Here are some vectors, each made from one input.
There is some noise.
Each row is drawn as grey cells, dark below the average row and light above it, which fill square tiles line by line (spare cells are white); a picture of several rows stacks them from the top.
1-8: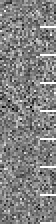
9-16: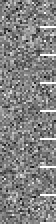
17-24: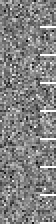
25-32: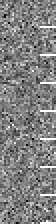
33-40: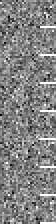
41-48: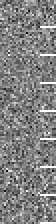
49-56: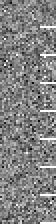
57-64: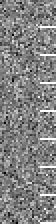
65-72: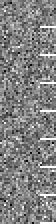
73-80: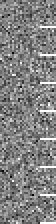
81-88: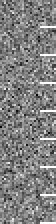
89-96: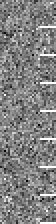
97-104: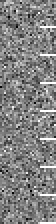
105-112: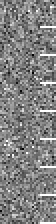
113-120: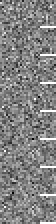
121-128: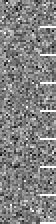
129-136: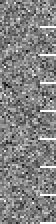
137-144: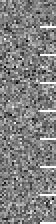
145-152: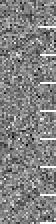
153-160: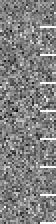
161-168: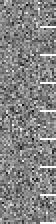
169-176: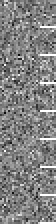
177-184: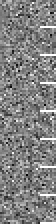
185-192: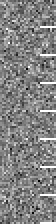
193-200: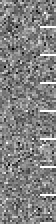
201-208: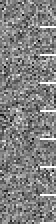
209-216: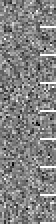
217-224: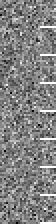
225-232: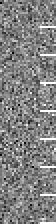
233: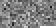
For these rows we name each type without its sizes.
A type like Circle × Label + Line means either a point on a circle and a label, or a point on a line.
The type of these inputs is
Label × Line × List(Circle).
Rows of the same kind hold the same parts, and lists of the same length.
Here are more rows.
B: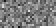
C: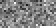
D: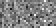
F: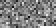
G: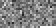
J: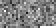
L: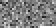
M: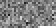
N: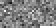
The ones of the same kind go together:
B, M
C, D, F, G, L
J, N

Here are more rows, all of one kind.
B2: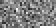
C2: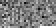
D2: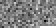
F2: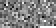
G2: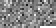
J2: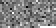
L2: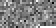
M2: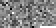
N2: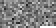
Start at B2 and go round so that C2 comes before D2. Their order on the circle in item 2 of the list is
B2, G2, F2, N2, J2, C2, L2, D2, M2.
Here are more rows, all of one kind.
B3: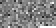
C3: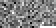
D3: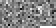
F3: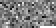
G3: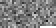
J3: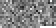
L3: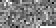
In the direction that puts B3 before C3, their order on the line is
D3, B3, F3, C3, G3, J3, L3.
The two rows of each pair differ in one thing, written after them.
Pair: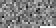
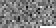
the place on the circle in item 2 of the list
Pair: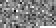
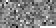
the place on the circle in item 1 of the list
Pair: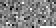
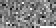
the place on the circle in item 2 of the list
